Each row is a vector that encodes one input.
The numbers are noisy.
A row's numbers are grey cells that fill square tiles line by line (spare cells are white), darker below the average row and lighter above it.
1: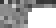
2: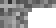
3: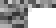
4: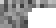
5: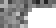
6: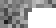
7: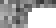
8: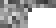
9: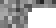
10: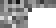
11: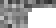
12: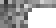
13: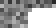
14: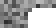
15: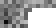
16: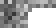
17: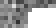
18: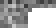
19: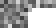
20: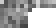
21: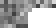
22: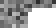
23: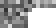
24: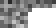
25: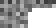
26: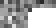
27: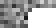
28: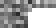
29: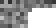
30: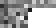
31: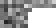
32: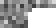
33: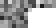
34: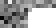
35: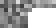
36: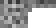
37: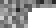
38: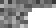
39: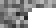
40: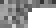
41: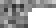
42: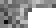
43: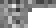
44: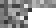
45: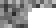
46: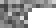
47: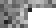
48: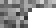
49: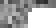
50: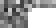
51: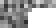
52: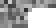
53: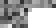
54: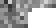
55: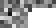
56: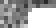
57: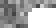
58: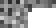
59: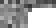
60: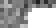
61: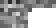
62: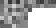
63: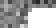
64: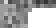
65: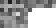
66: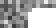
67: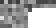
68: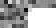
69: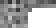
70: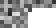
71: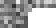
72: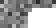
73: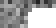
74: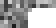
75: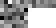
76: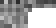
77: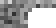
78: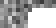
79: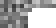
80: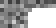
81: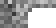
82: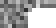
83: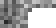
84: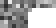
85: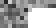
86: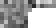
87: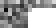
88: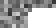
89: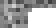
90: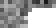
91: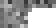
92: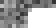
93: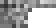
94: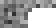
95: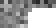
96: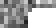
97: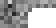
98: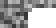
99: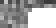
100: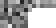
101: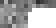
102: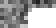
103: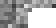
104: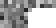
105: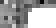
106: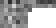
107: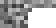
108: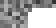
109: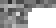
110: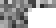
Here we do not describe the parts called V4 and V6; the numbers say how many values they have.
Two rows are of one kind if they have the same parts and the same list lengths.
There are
2 kinds of row.
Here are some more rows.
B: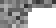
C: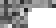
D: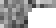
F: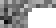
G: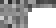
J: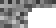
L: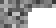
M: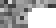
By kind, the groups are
B, G, J, L
C, D, F, M

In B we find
a true/false value and a value of V4.
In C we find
a point on a 5-point line and a value of V6.
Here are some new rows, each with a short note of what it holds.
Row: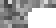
a point on a 5-point line and a value of V6
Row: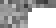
a true/false value and a value of V4
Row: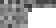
a true/false value and a value of V4
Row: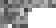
a point on a 5-point line and a value of V6
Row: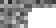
a true/false value and a value of V4
